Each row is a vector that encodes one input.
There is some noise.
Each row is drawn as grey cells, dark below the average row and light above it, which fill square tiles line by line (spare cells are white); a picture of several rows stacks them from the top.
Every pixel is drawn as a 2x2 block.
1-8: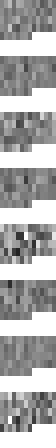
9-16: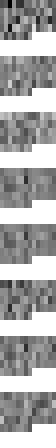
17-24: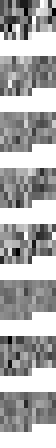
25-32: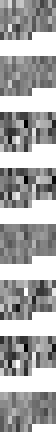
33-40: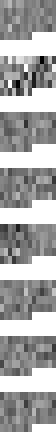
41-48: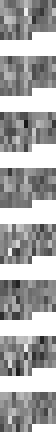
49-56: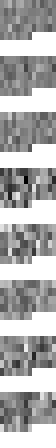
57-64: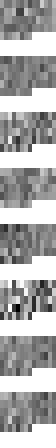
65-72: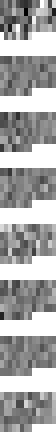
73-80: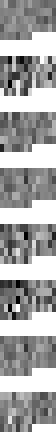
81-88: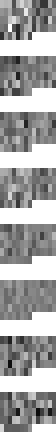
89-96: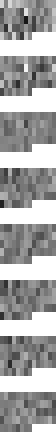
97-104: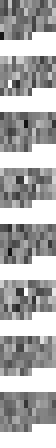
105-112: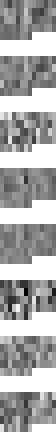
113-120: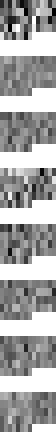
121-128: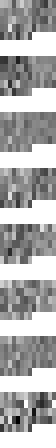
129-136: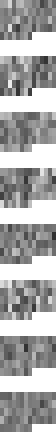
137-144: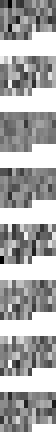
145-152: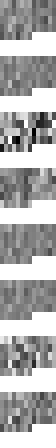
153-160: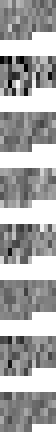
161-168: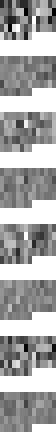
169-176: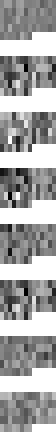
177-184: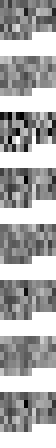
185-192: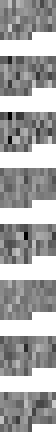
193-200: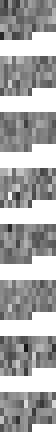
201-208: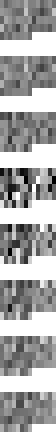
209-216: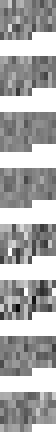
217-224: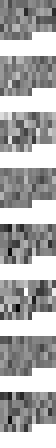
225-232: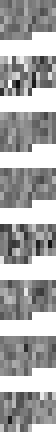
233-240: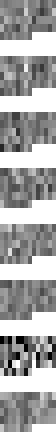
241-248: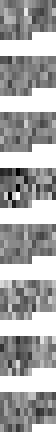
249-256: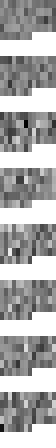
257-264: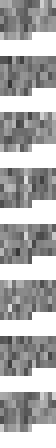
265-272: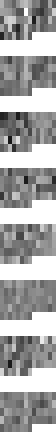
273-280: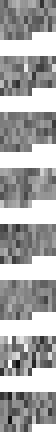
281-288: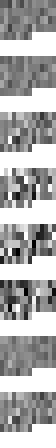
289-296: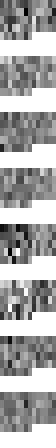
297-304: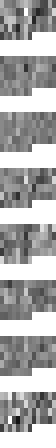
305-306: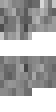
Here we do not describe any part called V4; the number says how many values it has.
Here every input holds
a value of V4, together with either a fixed value, or a node of a 10-node tree and a true/false value.
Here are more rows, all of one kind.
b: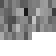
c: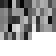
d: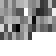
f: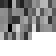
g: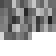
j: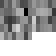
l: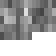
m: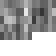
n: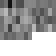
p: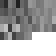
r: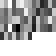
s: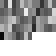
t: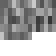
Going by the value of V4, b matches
j and r.
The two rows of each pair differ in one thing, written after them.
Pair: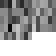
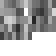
the true/false value
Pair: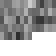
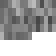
the true/false value
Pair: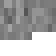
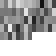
the value of V4
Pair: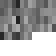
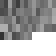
the true/false value
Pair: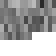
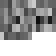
the true/false value
